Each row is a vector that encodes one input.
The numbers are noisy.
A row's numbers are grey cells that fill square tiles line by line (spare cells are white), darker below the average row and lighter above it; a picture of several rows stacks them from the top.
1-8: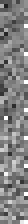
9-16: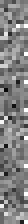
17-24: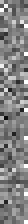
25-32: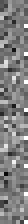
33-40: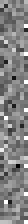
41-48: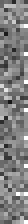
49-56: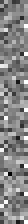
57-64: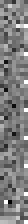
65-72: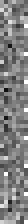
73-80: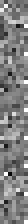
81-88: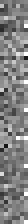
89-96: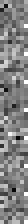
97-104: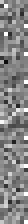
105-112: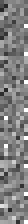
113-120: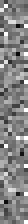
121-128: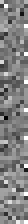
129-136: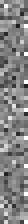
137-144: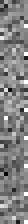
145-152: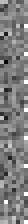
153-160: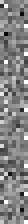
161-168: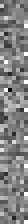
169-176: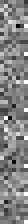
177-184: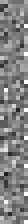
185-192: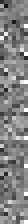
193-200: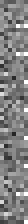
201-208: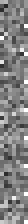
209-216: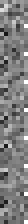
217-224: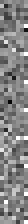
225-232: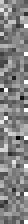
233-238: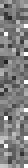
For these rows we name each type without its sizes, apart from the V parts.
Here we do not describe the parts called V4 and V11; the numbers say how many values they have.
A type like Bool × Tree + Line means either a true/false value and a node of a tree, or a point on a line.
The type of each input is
Label × Line + V4 × V11.
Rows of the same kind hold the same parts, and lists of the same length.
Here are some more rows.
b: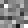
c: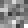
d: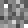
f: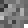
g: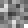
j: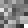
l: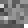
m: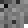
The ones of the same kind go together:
b, c, d, g, j
f, l, m

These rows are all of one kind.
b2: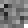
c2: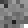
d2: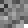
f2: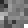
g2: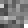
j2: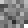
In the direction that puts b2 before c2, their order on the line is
g2, b2, f2, d2, c2, j2.
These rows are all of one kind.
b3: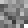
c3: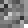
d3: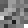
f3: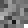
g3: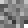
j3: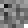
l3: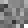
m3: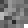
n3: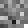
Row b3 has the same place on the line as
d3, g3 and n3.
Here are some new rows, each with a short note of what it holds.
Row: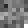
a label and a point on a line
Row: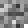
a value of V4 and a value of V11
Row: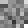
a label and a point on a line
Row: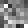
a value of V4 and a value of V11
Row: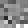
a value of V4 and a value of V11
